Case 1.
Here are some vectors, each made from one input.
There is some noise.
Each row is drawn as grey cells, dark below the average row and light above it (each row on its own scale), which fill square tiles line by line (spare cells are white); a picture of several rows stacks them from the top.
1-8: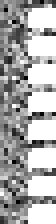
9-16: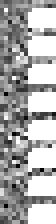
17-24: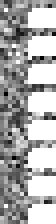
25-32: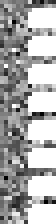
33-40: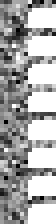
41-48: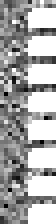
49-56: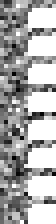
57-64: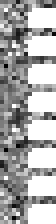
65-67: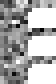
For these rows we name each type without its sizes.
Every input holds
a point on a line.
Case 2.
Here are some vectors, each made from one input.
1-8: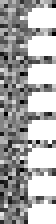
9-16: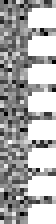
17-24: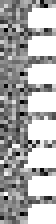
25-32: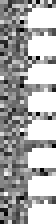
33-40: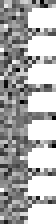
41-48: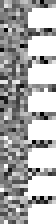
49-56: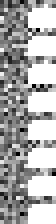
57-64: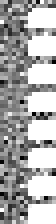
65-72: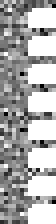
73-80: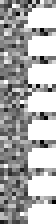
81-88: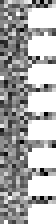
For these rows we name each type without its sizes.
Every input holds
a node of a tree.
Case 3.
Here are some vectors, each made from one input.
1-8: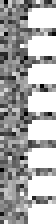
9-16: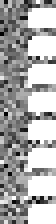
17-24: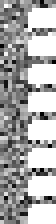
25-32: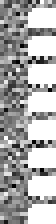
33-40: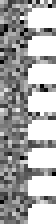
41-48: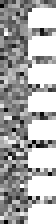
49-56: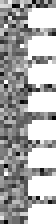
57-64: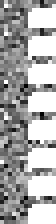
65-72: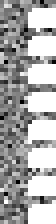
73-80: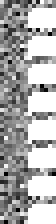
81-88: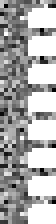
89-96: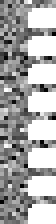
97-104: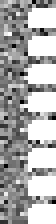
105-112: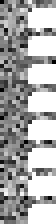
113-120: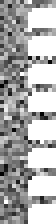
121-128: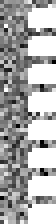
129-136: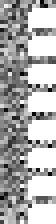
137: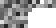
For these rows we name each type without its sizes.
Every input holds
a node of a tree.
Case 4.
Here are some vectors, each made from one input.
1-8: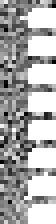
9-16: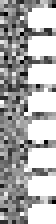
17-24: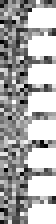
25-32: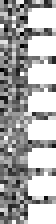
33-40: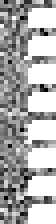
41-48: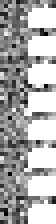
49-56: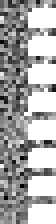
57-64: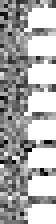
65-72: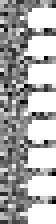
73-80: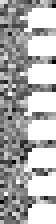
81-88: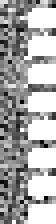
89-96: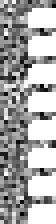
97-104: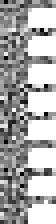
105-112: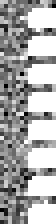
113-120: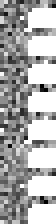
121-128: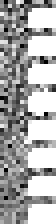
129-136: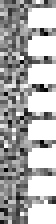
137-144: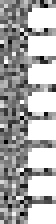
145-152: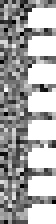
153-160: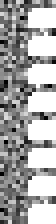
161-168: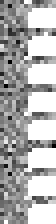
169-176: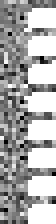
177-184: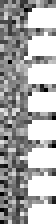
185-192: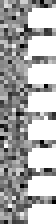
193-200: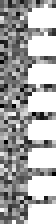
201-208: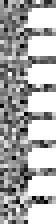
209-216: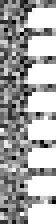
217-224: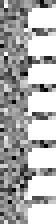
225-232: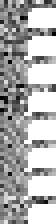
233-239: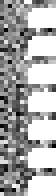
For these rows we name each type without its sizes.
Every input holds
a node of a tree.
